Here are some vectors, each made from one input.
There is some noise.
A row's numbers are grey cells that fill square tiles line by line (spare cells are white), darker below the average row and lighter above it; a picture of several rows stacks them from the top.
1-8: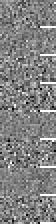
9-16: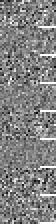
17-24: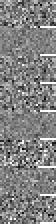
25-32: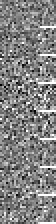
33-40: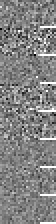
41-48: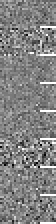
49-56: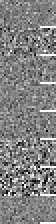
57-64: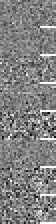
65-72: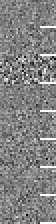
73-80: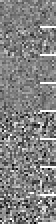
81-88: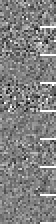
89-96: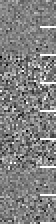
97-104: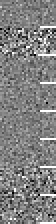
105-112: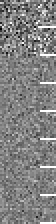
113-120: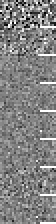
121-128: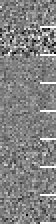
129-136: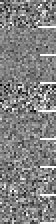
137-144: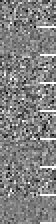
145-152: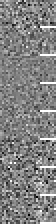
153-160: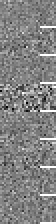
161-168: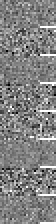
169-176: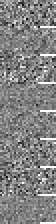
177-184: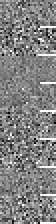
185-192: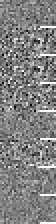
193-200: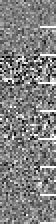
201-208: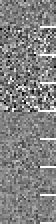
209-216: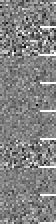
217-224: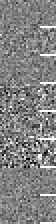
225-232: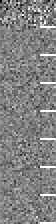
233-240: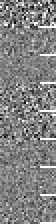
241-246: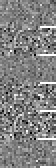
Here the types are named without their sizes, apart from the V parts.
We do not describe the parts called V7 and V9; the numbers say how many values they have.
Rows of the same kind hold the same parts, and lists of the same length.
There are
3 kinds of row.
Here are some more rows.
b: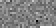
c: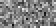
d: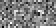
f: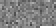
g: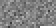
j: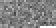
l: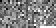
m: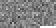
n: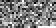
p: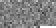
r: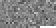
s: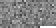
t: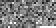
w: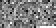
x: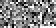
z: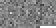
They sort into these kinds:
b, f, j, m, r
c, g, p, s, z
d, l, n, t, w, x

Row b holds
a point on a line, a node of a tree and a true/false value.
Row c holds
a node of a tree and a value of V7.
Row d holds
a value of V9.
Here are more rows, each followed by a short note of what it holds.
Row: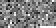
a value of V9
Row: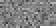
a point on a line, a node of a tree and a true/false value
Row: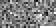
a value of V9
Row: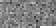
a point on a line, a node of a tree and a true/false value
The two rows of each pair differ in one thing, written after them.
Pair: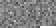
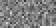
the value of V7
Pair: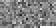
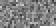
the value of V7
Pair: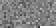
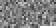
the node of the tree
